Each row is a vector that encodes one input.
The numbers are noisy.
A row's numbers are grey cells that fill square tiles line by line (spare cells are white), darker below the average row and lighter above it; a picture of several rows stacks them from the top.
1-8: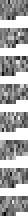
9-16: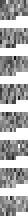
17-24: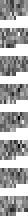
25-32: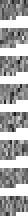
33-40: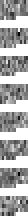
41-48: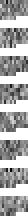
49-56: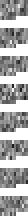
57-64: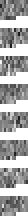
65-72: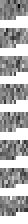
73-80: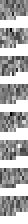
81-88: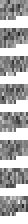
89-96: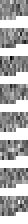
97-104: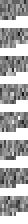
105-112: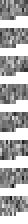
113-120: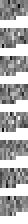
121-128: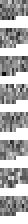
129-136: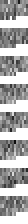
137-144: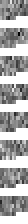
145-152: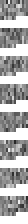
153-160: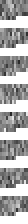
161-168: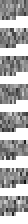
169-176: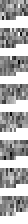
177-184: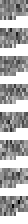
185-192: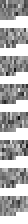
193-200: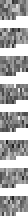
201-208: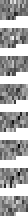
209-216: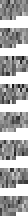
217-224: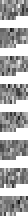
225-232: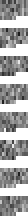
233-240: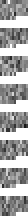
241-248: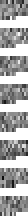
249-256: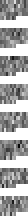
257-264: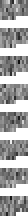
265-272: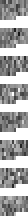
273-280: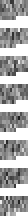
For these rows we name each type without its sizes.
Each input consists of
two labels, together with either a fixed value, or a node of a tree.
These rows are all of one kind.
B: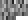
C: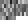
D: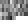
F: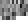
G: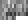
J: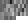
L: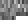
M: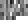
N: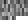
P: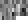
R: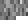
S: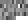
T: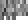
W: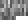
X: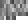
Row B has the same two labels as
L, R, W and X.
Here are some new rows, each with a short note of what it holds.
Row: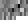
two labels
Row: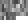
two labels and a node of a tree
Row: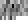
two labels
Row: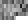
two labels and a node of a tree
